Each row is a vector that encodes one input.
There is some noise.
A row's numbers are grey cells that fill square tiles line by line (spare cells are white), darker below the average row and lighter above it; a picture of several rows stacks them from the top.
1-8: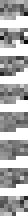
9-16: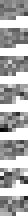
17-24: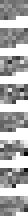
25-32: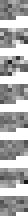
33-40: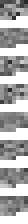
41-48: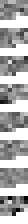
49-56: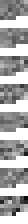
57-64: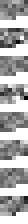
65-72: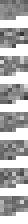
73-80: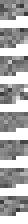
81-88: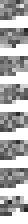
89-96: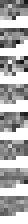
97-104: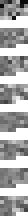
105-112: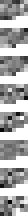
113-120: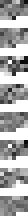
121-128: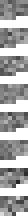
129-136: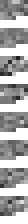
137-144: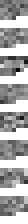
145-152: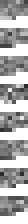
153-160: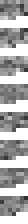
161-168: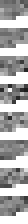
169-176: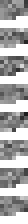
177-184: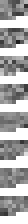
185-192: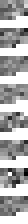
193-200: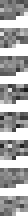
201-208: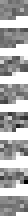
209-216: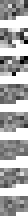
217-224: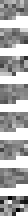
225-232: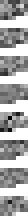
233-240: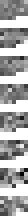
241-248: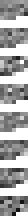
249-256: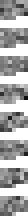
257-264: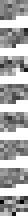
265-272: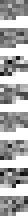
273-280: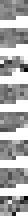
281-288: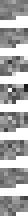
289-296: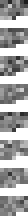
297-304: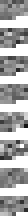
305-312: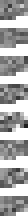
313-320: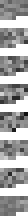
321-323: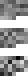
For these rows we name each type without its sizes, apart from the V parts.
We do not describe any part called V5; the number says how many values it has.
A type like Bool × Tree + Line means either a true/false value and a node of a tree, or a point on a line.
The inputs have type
(Bool × Bool × Bool + Unit) × V5 × V5 + List(Line).
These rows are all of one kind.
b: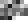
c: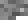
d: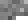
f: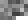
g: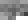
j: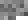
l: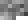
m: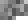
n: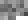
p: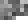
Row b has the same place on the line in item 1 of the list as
c and d.
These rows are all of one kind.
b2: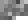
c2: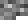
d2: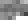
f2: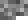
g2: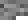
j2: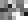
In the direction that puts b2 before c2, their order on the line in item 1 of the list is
j2, b2, f2, d2, c2, g2.
